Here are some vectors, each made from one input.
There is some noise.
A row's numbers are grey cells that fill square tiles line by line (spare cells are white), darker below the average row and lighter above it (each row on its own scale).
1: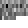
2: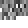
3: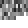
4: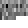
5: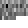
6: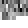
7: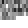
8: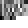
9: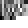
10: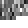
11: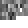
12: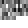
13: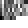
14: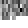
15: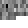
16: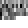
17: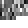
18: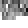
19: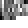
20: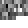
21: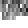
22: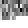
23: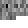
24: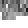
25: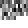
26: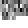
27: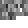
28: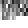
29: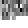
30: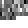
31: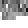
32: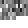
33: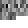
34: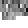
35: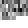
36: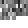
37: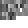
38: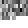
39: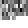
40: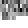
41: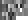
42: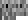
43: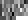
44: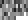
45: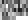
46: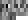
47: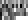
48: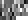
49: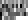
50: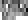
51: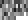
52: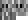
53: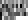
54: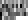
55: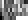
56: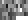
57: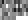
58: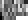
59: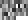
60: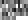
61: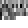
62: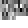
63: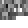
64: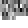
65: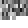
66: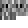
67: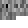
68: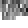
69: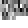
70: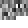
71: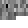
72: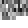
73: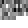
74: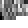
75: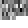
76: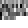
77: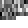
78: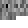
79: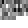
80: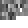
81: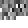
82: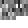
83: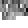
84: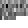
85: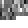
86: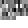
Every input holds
a point on a 5-point line, together with either a point on a 5-point line, or a point on a 6-point line.
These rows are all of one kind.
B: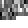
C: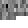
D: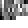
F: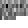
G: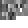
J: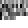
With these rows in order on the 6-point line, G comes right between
B and C.
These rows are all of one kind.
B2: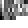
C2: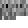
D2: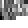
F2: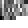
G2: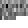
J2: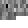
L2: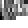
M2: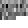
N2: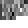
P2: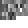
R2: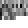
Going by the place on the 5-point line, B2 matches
C2 and R2.
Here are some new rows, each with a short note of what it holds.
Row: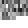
a point on each of two 5-point lines
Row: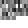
a point on each of two 5-point lines
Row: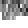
a point on each of two 5-point lines
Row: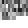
a point on each of two 5-point lines
